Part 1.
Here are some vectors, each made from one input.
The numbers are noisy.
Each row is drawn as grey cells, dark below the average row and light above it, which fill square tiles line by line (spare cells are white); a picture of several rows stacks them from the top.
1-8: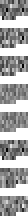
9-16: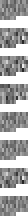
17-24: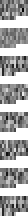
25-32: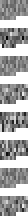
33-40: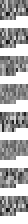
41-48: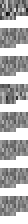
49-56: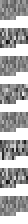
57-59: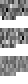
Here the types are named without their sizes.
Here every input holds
a point on a line.
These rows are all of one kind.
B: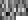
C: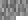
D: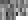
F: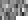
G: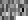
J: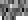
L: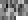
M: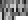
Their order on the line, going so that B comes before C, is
B, F, D, C, L, G, J, M.
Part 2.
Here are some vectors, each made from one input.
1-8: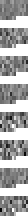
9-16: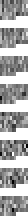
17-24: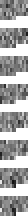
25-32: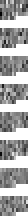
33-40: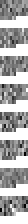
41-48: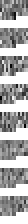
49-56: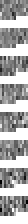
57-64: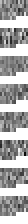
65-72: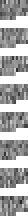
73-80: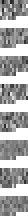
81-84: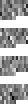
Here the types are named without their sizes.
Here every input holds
a node of a tree.
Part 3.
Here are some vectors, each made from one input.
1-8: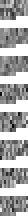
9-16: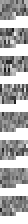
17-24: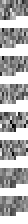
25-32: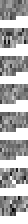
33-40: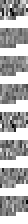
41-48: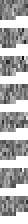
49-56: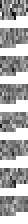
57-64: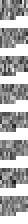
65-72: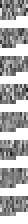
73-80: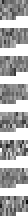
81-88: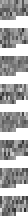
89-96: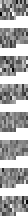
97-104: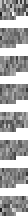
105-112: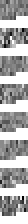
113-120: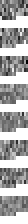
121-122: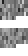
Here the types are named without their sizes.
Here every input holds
a point on a circle.
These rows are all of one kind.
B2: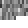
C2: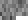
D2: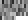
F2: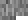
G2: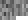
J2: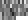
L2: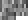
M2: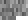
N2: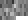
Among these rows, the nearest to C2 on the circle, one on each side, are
F2 and M2.
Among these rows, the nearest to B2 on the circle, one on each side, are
J2 and L2.
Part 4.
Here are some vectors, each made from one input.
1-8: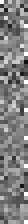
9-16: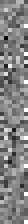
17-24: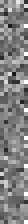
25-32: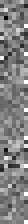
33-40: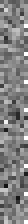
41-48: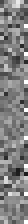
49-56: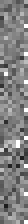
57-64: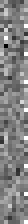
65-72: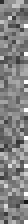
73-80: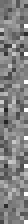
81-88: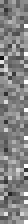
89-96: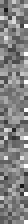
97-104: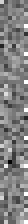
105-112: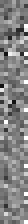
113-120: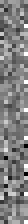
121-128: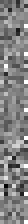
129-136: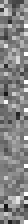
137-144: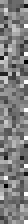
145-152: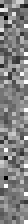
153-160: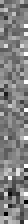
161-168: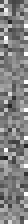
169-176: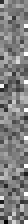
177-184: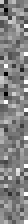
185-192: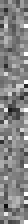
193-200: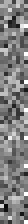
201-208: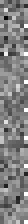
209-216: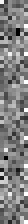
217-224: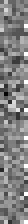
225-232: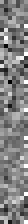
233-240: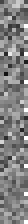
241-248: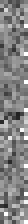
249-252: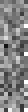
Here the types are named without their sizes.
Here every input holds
four true/false values.
